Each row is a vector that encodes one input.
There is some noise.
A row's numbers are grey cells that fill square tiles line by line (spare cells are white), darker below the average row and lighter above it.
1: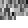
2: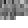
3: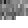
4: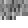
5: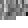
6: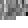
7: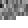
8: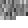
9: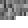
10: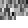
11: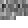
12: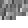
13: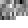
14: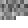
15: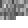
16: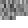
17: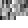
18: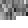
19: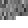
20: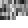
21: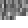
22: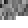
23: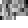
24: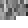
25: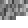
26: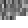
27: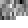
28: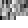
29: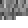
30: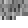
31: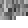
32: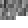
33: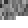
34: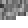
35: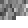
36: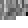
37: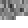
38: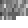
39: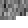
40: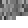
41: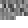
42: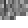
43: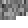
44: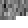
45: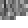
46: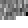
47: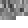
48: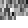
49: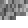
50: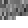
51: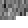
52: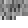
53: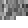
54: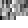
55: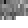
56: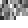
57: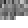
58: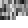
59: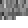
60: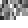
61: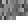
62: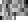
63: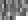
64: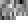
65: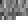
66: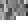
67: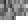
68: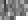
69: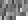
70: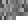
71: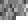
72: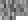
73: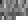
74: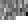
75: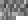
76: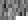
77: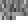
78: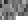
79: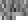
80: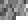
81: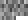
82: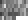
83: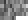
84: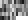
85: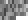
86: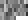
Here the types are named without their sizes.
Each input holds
either a point on a circle and three true/false values, or a point on a line.
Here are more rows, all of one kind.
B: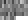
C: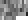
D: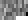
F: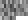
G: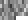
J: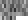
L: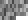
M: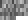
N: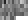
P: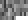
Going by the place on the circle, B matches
F, L, M and N.
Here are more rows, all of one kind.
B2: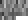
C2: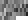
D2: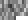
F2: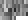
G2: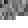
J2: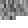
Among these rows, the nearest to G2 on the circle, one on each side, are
C2 and F2.
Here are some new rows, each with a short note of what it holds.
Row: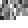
a point on a line
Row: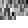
a point on a line
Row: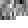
a point on a line
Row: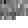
a point on a circle and three true/false values
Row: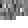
a point on a circle and three true/false values
